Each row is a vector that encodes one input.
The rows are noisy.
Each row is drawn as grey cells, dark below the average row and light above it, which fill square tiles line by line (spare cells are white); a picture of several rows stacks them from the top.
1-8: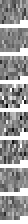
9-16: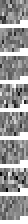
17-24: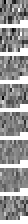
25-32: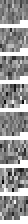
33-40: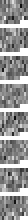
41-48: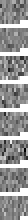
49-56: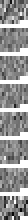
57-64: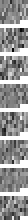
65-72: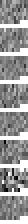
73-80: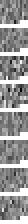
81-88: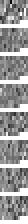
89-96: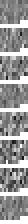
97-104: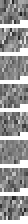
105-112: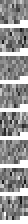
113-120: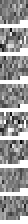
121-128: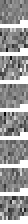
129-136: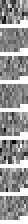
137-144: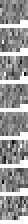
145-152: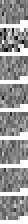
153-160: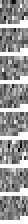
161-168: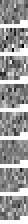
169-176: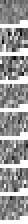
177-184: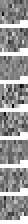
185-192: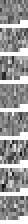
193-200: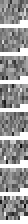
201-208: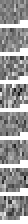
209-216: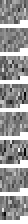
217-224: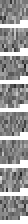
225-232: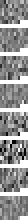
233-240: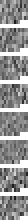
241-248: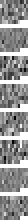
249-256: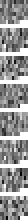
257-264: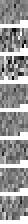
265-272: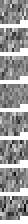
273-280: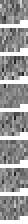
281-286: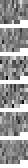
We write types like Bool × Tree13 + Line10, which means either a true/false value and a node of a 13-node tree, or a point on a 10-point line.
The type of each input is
Bool × Bool × Bool + Line13 + List2(Line5).
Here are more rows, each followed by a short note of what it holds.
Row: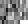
a point on a 13-point line
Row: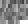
a list of one item
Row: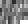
a list of one item
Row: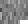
the empty list
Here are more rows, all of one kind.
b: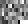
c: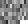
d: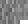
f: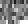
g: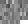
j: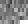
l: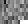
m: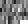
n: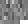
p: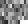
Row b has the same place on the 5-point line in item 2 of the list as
g, j, l and n.
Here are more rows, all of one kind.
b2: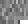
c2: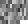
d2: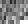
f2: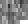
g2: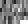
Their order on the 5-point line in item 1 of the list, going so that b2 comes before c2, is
b2, f2, g2, d2, c2.
